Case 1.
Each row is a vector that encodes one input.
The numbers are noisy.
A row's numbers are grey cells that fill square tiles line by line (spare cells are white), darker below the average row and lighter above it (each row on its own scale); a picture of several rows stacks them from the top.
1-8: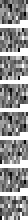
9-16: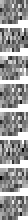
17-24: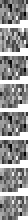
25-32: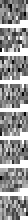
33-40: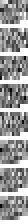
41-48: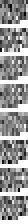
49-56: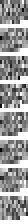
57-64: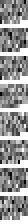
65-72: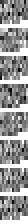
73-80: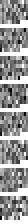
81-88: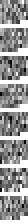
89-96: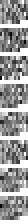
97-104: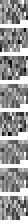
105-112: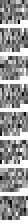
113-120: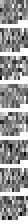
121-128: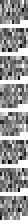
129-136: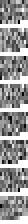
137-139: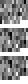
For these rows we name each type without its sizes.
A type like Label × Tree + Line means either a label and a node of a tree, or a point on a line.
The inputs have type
Circle.
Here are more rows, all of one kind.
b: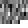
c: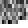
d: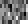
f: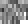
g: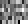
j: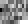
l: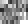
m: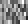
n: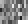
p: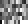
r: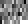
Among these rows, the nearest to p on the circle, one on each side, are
g and r.
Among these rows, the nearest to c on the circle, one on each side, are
d and n.
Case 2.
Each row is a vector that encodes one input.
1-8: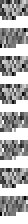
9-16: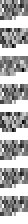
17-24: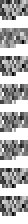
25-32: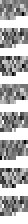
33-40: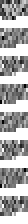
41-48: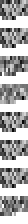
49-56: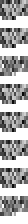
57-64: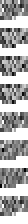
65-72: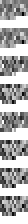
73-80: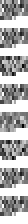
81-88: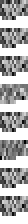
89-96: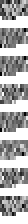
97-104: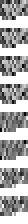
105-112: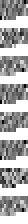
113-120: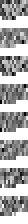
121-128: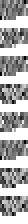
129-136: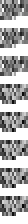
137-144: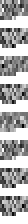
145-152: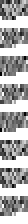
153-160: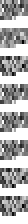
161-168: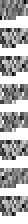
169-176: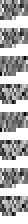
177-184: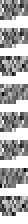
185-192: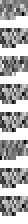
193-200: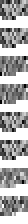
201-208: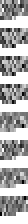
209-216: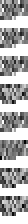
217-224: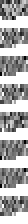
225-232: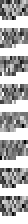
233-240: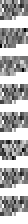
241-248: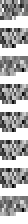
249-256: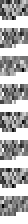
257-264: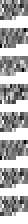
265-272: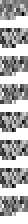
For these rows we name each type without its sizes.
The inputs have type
Label.
